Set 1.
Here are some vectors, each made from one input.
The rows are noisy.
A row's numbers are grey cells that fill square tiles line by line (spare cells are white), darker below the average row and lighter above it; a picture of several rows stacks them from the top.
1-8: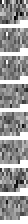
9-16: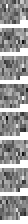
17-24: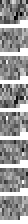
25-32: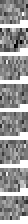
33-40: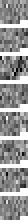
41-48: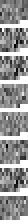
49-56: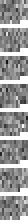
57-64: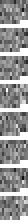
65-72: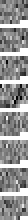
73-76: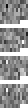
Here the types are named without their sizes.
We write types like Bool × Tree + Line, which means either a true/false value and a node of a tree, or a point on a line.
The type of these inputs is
Bool × Bool × Bool × Bool + Line.
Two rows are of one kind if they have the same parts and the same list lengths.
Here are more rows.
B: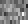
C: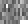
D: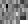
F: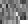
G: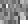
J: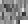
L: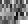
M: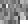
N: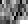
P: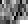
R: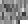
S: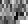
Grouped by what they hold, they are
B, C, D, F, G, J, M, R
L, N, P, S

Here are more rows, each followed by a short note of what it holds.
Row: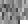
four true/false values
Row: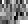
a point on a line
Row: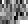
a point on a line
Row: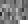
four true/false values
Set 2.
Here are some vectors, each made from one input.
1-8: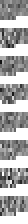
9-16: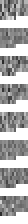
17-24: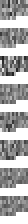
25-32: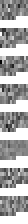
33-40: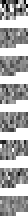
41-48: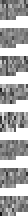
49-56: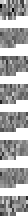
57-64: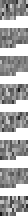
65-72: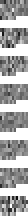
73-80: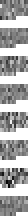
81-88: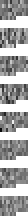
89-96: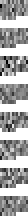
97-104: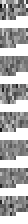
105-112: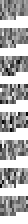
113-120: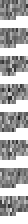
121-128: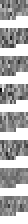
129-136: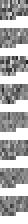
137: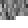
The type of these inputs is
Line4 × Line8 + Line5 × Line6 + Unit.
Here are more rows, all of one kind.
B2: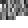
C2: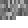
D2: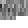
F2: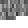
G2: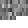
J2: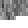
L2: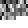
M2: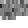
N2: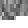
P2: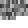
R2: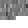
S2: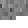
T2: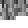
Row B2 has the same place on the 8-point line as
R2 and S2.
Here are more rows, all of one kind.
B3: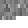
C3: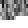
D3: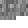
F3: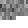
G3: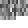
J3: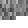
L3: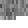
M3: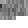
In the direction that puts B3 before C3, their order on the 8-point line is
G3, D3, F3, L3, M3, B3, J3, C3.
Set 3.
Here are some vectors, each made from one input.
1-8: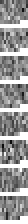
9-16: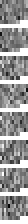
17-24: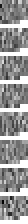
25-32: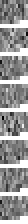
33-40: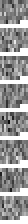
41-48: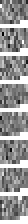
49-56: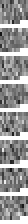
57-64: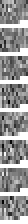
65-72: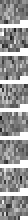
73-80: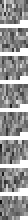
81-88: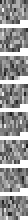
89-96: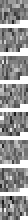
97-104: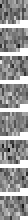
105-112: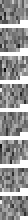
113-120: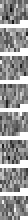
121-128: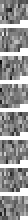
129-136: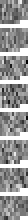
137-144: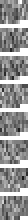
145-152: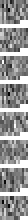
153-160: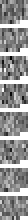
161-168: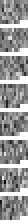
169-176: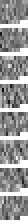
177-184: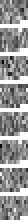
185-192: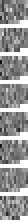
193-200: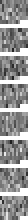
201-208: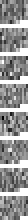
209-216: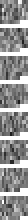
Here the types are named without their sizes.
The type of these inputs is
(Bool × Bool × Bool × Bool + Unit) × Line.
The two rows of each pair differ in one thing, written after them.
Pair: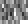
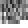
the place on the line
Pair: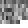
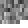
the place on the line
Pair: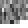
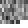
the place on the line
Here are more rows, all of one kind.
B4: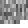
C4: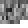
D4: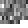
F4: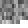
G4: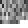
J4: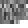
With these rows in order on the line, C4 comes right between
D4 and F4.
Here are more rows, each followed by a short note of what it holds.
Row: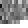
a point on a line
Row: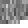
a point on a line
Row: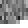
a point on a line
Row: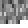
a point on a line
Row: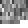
a point on a line and four true/false values
